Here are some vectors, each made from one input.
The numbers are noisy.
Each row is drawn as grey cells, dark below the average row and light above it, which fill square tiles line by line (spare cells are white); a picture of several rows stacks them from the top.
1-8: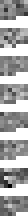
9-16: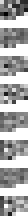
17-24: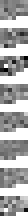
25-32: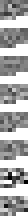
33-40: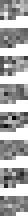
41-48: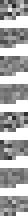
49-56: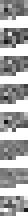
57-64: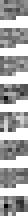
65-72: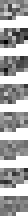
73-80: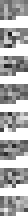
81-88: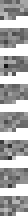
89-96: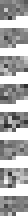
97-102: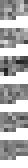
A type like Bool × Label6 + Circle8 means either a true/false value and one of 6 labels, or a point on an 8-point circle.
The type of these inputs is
Line19.
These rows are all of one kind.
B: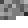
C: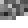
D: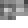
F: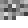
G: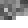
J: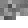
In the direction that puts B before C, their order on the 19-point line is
B, D, F, J, G, C.
